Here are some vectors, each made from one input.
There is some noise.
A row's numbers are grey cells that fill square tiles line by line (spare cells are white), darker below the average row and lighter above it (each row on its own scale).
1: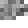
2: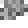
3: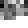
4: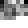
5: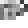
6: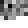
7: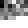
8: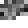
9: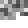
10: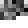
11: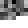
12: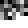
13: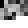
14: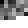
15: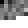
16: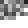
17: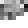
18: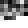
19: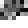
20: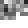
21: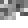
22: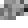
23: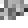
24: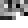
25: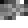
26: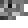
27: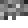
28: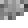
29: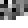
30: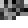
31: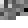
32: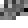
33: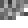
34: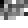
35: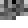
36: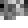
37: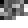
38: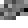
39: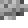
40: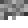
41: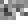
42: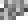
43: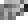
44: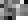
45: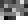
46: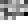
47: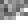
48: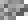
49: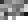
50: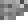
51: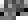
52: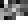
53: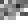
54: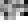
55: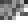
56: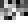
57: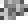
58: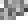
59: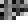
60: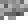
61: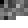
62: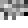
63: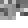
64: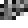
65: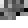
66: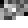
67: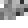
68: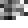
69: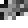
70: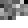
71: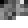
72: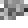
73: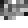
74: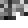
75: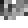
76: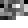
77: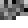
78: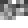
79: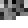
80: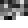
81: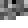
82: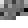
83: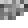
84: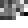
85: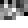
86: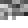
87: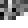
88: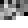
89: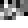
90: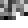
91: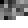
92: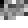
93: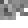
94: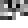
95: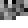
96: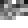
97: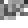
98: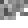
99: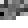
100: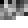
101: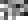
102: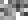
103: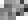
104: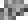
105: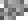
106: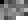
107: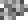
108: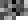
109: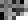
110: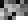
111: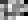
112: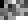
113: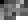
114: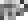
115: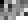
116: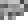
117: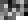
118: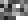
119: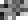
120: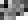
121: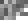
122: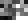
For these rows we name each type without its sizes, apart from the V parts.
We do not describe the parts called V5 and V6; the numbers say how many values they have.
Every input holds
either a point on a line and a value of V6, or a true/false value and a value of V5.
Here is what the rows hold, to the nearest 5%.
About 60% of them hold a point on a line and a value of V6. The rest hold a true/false value and a value of V5.
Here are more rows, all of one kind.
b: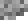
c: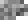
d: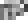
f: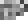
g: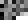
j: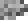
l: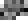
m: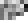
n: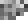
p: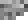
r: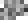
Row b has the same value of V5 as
c and j.
